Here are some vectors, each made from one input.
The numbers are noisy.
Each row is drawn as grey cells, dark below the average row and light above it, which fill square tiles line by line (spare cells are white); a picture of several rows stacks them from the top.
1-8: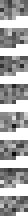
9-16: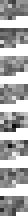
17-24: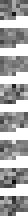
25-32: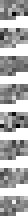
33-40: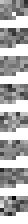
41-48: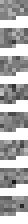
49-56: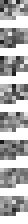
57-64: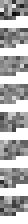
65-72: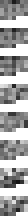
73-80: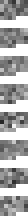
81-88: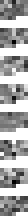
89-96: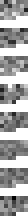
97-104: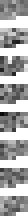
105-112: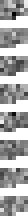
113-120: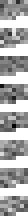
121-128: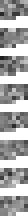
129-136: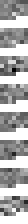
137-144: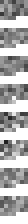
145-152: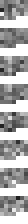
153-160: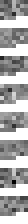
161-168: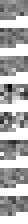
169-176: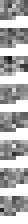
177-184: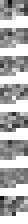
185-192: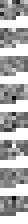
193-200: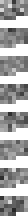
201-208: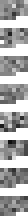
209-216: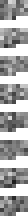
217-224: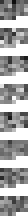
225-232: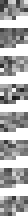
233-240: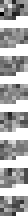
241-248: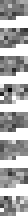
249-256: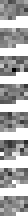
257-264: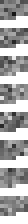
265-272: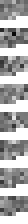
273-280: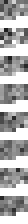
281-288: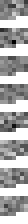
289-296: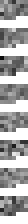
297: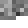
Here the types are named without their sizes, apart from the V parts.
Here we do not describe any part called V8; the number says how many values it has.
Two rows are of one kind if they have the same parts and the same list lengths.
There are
3 kinds of row.
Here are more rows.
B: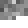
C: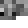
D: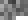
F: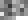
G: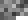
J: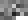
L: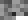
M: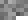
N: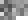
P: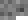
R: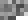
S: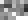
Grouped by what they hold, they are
B, J
C, G, M, R
D, F, L, N, P, S

